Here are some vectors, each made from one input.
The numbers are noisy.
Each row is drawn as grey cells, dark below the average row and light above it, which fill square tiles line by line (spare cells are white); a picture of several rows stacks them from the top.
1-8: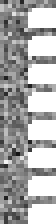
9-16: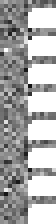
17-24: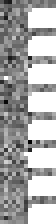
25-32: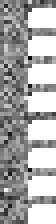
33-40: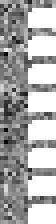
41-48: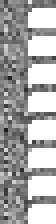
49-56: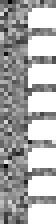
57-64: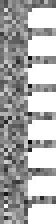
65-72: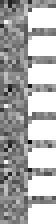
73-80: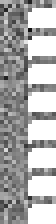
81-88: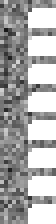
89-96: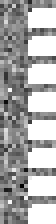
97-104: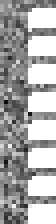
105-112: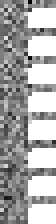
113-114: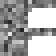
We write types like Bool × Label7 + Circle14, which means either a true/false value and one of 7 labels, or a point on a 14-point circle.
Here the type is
Label4 × (Tree8 × Tree8 + Unit).
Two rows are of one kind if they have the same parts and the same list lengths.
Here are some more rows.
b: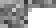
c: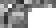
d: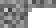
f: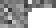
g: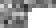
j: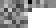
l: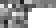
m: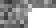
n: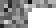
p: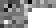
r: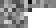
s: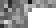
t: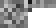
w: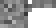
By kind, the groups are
b, c, d, f, g, l, m, w
j, n, p, r, s, t

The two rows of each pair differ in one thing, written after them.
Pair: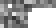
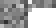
the label
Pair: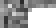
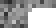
the label
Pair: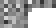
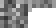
the label
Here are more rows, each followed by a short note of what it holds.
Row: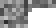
one of 4 labels and a node of each of two 8-node trees
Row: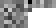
one of 4 labels
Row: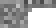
one of 4 labels and a node of each of two 8-node trees
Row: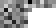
one of 4 labels
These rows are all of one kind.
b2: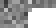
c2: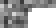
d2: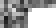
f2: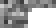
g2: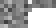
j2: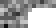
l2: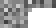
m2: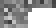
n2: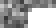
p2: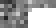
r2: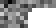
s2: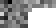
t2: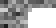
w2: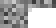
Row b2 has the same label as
g2, l2, m2 and w2.
